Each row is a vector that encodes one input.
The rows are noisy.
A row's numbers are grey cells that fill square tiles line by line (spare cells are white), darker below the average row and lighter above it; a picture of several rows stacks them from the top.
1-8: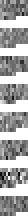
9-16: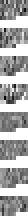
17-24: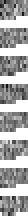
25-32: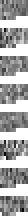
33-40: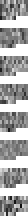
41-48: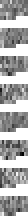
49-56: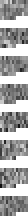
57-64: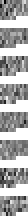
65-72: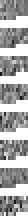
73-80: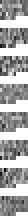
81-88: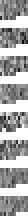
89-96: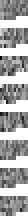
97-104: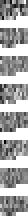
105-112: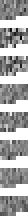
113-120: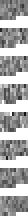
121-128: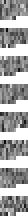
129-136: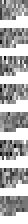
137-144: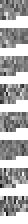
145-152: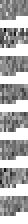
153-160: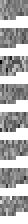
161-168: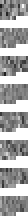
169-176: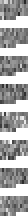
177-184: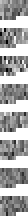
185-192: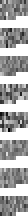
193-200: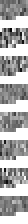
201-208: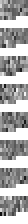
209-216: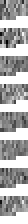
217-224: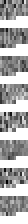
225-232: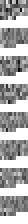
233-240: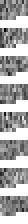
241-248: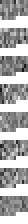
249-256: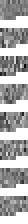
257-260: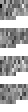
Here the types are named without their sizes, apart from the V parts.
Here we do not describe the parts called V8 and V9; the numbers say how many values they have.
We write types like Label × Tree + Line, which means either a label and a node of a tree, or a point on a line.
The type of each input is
Line × (Line + V8) + V9.
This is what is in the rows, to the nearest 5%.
About 75% of them hold a point on a line, together with either a point on a line, or a value of V8. The rest hold a value of V9.
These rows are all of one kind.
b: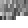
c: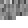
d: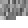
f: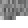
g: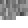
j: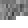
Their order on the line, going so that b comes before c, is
j, b, f, c, d, g.
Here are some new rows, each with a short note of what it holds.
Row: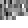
a value of V9
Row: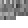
a point on a line and a value of V8
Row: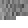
a point on a line and a value of V8
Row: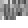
a point on a line and a value of V8
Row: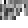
a value of V9
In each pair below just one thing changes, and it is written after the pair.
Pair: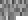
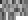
the place on the line
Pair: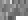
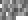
the place on the line
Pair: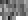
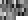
the value of V8
